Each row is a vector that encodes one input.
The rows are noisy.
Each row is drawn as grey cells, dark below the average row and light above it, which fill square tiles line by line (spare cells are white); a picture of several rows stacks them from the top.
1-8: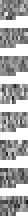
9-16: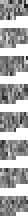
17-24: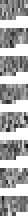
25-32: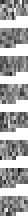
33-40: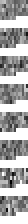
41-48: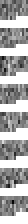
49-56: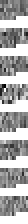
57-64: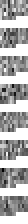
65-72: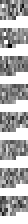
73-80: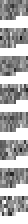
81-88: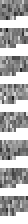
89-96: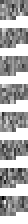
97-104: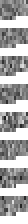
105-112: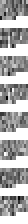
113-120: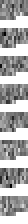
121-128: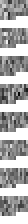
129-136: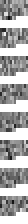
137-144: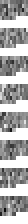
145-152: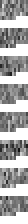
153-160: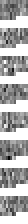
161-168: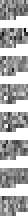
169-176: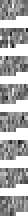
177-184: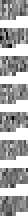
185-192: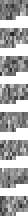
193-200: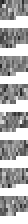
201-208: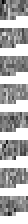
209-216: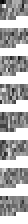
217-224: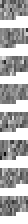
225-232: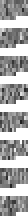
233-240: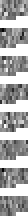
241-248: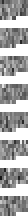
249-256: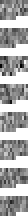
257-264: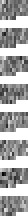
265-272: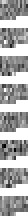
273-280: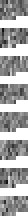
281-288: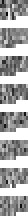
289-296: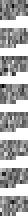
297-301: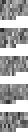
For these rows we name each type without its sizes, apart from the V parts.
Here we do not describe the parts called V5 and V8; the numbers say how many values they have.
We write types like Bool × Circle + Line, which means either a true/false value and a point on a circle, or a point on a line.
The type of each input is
(Bool × V8 + Tree) × V5.
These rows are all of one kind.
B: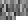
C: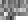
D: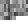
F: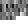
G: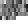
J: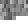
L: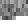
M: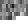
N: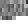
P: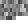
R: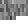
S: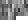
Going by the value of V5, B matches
D, L and N.
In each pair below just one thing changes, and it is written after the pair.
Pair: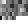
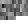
the value of V5
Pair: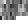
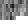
the value of V8
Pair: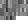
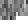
the true/false value
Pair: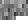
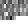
the value of V5
